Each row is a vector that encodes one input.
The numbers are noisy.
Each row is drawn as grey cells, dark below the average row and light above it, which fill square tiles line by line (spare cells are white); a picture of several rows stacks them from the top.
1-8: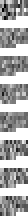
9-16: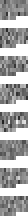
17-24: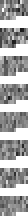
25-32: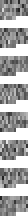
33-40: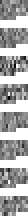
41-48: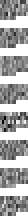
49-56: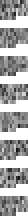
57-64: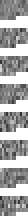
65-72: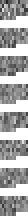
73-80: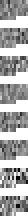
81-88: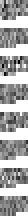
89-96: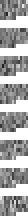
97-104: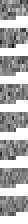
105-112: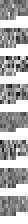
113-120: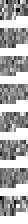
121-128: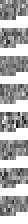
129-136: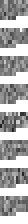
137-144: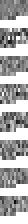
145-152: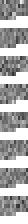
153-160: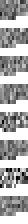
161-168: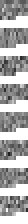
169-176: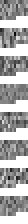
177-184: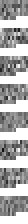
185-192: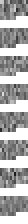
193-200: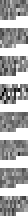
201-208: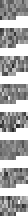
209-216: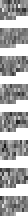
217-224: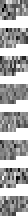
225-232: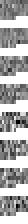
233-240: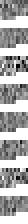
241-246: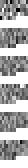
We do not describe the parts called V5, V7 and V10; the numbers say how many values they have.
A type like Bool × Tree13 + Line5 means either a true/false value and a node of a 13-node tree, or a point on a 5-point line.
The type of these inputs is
((Bool × Bool × Bool + Unit) × Line4 + V7) × V5 + Line9 × V10.
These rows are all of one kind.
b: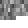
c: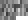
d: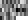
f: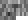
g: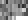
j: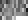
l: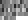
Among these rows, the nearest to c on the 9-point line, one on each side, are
j and l.
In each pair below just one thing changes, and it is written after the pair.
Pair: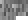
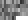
the value of V5
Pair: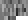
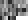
the value of V5
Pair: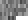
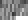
the value of V5
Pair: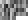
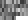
the value of V5
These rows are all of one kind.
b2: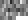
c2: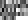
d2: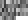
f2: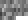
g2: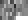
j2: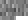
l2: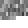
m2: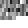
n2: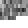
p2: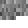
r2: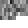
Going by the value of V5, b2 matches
g2, m2 and r2.
